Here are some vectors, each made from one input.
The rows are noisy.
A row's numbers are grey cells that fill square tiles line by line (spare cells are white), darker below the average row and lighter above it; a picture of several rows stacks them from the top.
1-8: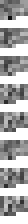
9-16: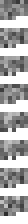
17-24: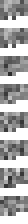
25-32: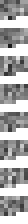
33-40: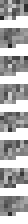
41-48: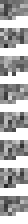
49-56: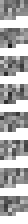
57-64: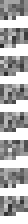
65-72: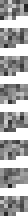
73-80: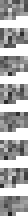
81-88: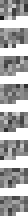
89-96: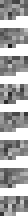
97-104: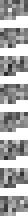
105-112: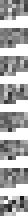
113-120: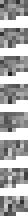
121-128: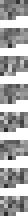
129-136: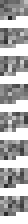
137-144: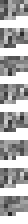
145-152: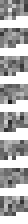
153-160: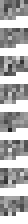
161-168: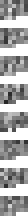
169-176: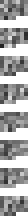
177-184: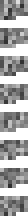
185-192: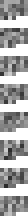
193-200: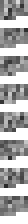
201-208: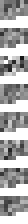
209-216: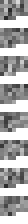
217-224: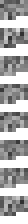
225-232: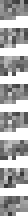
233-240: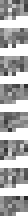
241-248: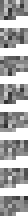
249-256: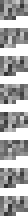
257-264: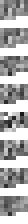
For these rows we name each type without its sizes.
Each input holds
a list of points on a line.
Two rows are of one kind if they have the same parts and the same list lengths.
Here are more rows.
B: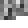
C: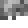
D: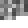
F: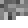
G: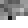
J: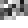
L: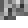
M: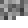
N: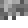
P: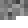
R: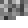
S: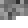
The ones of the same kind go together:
B, C, L, M, N, R
D, F, G, P, S
J

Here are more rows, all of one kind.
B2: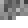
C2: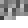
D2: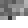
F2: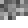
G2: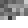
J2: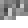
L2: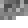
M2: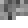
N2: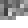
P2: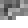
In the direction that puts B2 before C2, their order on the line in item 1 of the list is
F2, G2, D2, M2, B2, L2, P2, N2, J2, C2.
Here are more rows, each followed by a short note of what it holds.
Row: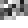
the empty list
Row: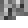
a list of one item
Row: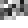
the empty list
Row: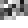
the empty list
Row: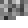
a list of one item
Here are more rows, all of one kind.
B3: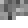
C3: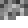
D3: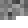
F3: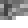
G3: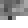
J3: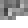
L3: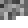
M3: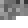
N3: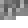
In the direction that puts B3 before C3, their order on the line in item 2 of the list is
F3, G3, J3, B3, N3, M3, L3, C3, D3.
